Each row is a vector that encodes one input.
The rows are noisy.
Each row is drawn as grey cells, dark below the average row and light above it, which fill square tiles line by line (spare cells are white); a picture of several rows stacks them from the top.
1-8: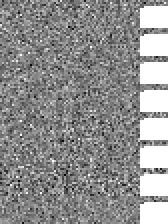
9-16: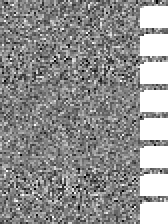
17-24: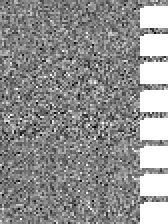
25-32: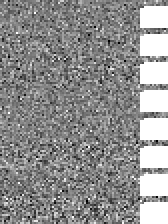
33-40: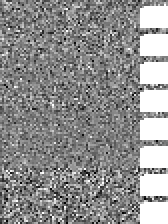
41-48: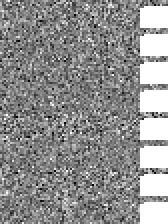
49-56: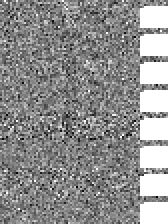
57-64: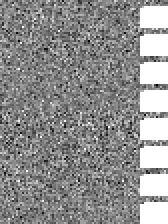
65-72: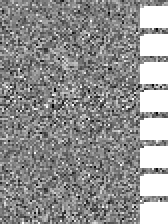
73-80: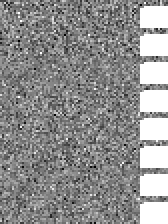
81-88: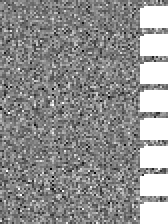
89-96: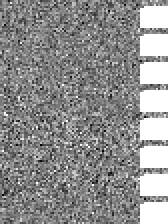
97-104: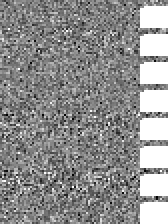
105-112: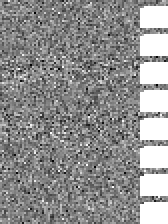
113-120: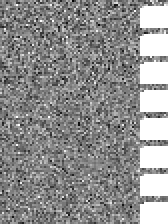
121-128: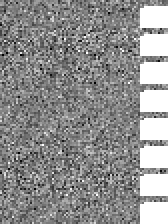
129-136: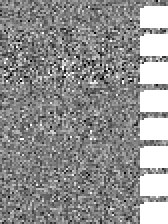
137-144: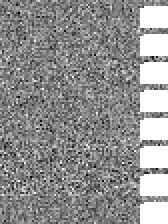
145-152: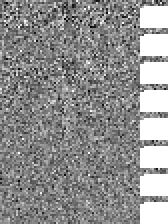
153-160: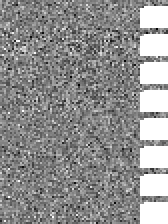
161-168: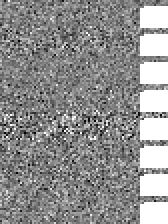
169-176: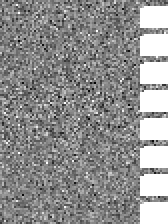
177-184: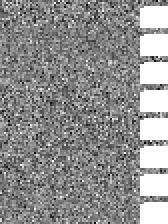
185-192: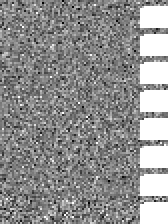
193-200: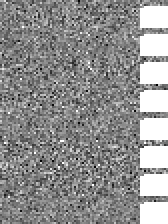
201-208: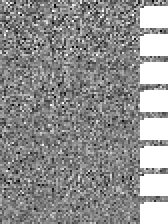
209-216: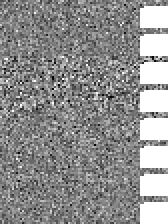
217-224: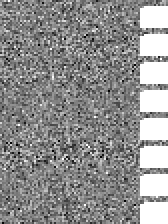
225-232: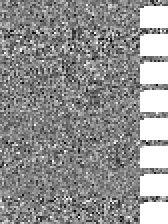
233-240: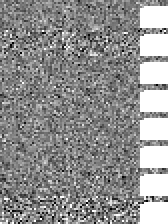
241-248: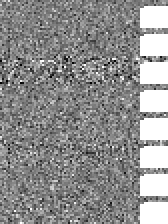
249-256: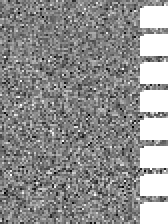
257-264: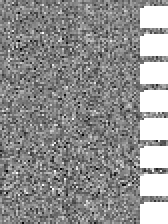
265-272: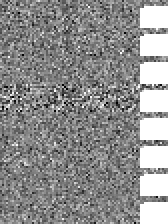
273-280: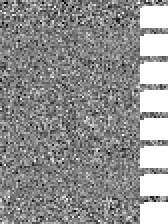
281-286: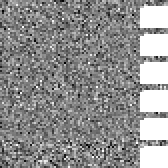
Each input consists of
one of 11 labels and a point on a 7-point line, together with either a fixed value, or one of 5 labels and a true/false value.
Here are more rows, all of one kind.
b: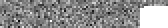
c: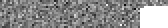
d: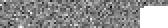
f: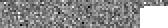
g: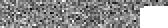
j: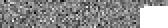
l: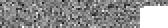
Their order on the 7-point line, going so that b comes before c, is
l, j, b, d, c, g, f.
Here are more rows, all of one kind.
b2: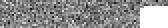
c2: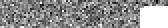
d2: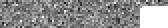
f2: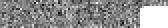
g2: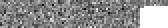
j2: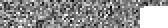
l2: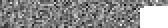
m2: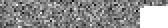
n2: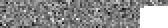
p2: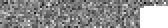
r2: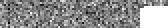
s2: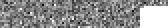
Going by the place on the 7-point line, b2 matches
d2 and n2.
